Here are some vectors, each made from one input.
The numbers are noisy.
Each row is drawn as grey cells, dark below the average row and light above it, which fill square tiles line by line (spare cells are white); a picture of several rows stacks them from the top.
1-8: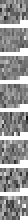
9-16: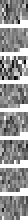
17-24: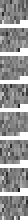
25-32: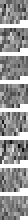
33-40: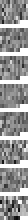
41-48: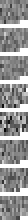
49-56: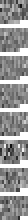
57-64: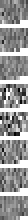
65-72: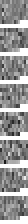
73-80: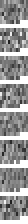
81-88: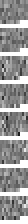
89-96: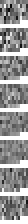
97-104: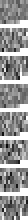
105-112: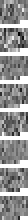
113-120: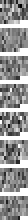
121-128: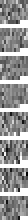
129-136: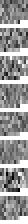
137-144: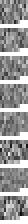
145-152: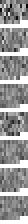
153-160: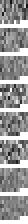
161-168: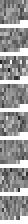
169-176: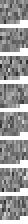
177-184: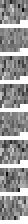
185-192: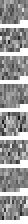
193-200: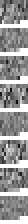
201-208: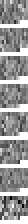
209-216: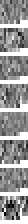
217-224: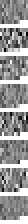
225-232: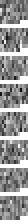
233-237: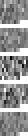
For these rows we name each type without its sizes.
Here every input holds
either a point on a line, or three true/false values.
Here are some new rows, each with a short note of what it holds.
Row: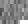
a point on a line
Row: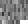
three true/false values
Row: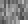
a point on a line
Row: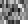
three true/false values
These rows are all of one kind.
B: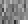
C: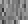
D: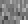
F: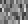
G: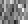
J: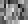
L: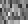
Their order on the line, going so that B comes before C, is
F, D, J, B, C, G, L.
